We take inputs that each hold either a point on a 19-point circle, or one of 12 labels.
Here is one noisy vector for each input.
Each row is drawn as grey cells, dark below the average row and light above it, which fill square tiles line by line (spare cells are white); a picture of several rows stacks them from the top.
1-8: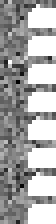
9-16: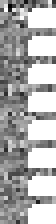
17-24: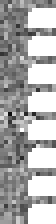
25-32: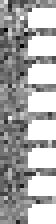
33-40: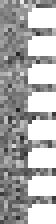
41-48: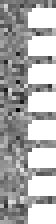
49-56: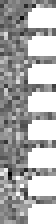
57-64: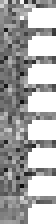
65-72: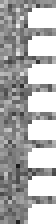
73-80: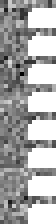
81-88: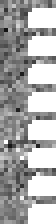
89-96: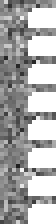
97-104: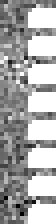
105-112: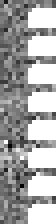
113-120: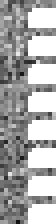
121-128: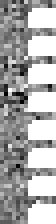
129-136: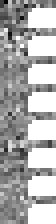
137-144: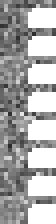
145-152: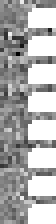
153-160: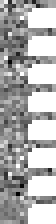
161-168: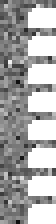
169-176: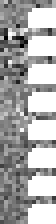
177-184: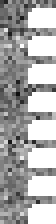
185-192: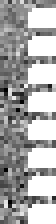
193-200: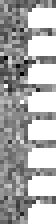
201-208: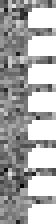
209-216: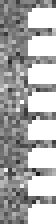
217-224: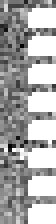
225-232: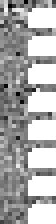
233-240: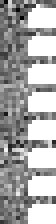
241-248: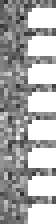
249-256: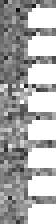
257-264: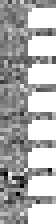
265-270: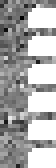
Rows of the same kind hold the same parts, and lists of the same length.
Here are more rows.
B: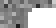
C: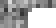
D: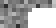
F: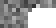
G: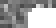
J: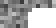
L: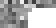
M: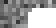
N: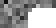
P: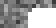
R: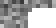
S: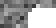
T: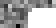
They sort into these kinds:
B, C, D, J, L, R, T
F, G, M, N, P, S

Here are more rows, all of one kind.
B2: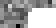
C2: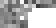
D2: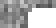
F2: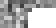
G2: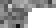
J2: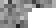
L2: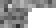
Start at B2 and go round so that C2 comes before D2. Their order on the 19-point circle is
B2, G2, L2, C2, D2, F2, J2.
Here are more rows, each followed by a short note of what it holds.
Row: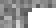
a point on a 19-point circle
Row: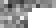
a point on a 19-point circle
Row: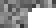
one of 12 labels
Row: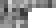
a point on a 19-point circle
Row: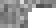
a point on a 19-point circle
